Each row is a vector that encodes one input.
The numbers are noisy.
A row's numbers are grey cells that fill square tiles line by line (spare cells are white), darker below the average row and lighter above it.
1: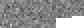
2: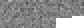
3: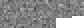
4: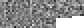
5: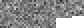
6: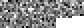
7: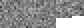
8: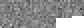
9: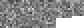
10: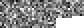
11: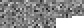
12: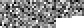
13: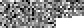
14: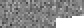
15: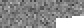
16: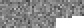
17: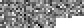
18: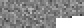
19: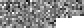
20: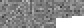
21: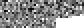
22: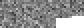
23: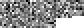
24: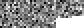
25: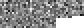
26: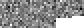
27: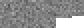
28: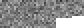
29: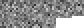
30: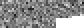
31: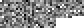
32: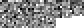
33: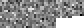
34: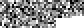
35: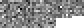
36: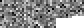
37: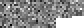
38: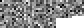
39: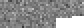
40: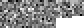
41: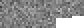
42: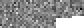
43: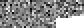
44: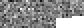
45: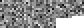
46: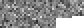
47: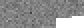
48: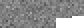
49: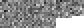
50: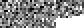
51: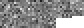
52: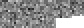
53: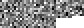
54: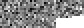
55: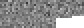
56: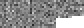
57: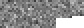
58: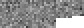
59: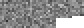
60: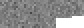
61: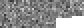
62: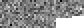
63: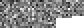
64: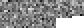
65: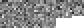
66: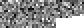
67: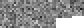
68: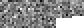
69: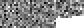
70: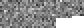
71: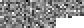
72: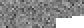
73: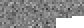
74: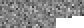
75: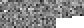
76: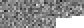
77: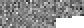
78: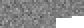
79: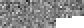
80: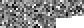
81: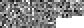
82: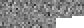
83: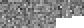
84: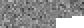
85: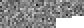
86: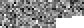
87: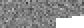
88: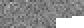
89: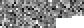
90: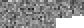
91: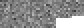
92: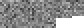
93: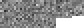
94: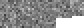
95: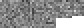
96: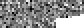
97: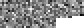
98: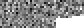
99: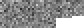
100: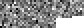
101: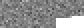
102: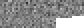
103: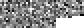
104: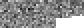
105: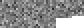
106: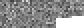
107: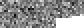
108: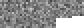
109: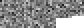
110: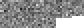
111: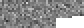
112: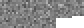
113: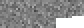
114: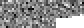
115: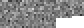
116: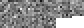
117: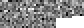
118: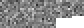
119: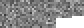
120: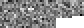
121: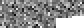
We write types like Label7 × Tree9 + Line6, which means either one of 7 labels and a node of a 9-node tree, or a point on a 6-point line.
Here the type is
(Circle8 + Unit) × Line13.
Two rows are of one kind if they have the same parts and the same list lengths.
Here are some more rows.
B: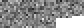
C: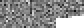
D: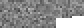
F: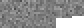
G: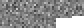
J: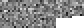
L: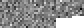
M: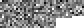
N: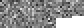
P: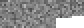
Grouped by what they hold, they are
B, C, G, L, M, N, P
D, F, J

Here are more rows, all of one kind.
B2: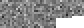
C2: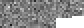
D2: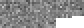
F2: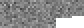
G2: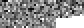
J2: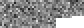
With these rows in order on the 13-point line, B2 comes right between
C2 and F2.
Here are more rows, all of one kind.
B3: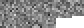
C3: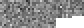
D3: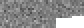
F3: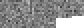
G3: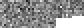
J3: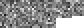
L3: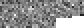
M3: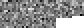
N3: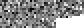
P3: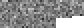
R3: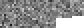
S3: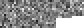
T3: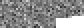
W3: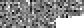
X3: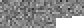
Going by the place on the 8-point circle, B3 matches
L3, M3, N3 and X3.
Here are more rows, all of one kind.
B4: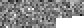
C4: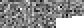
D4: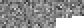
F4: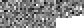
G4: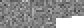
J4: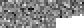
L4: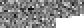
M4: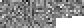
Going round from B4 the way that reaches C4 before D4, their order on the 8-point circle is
B4, L4, C4, M4, D4, G4, F4, J4.
